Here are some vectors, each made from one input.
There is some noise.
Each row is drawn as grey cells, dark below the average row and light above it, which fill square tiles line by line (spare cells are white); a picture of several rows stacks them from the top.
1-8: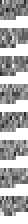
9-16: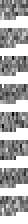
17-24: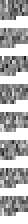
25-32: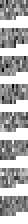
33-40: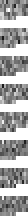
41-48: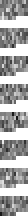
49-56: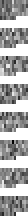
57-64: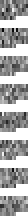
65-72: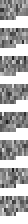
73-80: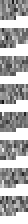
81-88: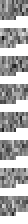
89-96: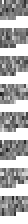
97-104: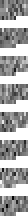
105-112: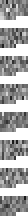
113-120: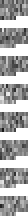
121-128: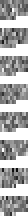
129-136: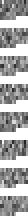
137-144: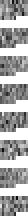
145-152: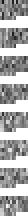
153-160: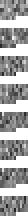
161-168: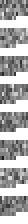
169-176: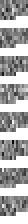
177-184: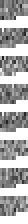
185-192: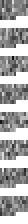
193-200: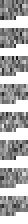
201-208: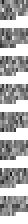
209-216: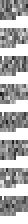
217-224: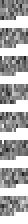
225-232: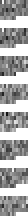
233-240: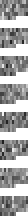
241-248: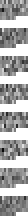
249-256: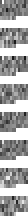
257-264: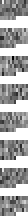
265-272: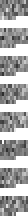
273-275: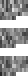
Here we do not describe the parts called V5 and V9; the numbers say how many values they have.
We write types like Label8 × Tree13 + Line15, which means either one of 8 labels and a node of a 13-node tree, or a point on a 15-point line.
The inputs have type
(Bool × V9 + Label10) × V5.
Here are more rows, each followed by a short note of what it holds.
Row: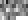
one of 10 labels and a value of V5
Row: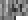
a true/false value, a value of V5 and a value of V9
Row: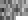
a true/false value, a value of V5 and a value of V9
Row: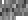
a true/false value, a value of V5 and a value of V9
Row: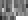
a true/false value, a value of V5 and a value of V9
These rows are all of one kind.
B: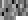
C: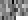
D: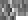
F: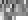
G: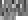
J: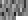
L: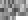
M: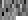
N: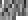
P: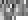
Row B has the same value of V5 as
G, J, M and N.
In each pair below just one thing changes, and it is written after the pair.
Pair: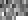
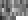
the value of V5
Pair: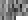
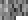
the value of V9
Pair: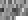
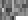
the value of V5
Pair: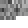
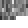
the value of V5
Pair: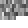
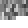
the value of V9
